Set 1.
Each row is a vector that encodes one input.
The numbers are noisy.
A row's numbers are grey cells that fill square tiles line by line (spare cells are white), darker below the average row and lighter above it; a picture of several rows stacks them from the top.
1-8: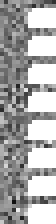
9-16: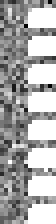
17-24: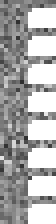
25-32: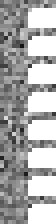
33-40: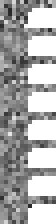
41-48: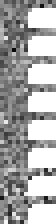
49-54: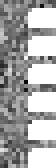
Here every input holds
either a fixed value, or a point on each of two 5-point lines, or a node of a 7-node tree.
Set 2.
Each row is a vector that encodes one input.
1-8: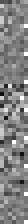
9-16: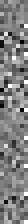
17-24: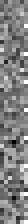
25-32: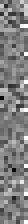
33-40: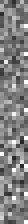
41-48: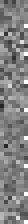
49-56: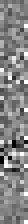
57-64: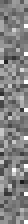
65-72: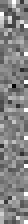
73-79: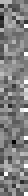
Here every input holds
either a fixed value, or a node of an 8-node tree and a true/false value.
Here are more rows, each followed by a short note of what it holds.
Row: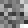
a fixed value
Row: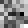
a fixed value
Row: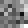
a fixed value
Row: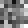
a fixed value
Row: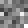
a node of an 8-node tree and a true/false value
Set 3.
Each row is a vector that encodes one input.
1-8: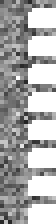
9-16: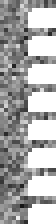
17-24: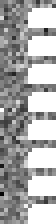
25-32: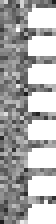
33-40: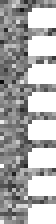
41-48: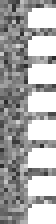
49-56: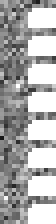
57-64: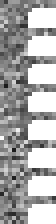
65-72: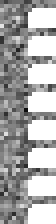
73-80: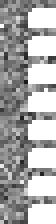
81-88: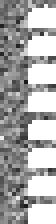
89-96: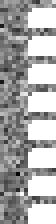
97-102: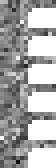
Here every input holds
a point on a 9-point line, together with either a point on a 6-point circle, or a fixed value.
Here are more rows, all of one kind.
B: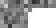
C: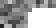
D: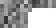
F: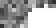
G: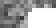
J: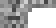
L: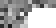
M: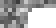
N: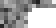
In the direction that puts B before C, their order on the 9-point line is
L, N, D, B, M, J, G, F, C.
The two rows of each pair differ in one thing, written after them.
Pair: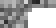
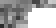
the place on the 6-point circle
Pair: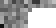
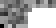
the place on the 9-point line
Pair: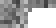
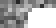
the place on the 6-point circle
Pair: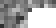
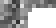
the place on the 6-point circle
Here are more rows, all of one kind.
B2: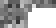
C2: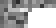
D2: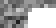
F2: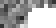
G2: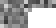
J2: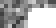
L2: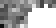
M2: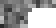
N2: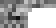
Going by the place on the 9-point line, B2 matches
F2 and L2.
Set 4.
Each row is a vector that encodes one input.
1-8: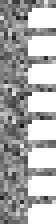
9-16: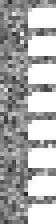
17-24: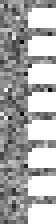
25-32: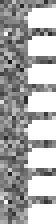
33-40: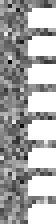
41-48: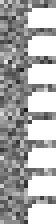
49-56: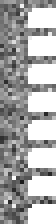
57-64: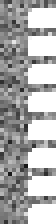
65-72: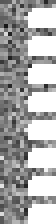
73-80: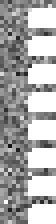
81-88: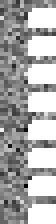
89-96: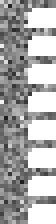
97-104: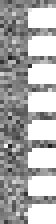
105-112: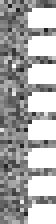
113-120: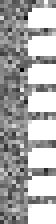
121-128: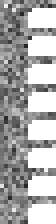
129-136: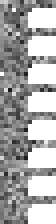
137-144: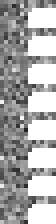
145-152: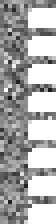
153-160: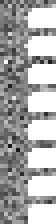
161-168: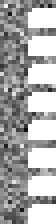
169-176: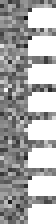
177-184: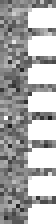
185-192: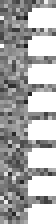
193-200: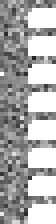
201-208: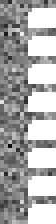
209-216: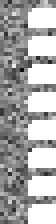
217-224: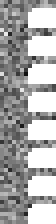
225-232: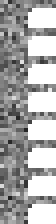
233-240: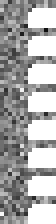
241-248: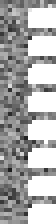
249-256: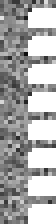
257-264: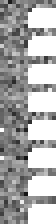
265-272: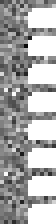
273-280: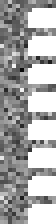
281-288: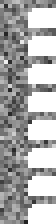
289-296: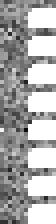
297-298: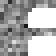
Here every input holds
either a point on a 15-point circle, or a point on an 8-point line.
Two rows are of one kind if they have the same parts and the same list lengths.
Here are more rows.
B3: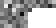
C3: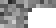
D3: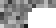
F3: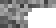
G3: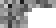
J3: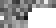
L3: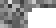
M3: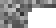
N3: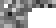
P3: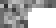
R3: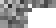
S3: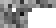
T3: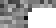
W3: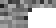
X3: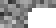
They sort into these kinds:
B3, G3, L3, M3, N3, R3, S3
C3, D3, F3, J3, P3, T3, W3, X3

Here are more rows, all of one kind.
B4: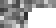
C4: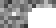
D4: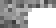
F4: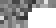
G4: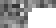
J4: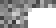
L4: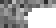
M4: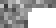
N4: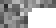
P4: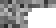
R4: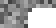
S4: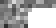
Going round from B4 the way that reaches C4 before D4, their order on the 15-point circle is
B4, F4, R4, C4, J4, D4, P4, L4, S4, M4, N4, G4.
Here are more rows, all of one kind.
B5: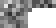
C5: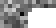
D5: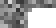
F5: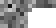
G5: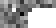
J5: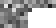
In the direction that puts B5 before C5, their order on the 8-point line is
B5, J5, G5, C5, D5, F5.
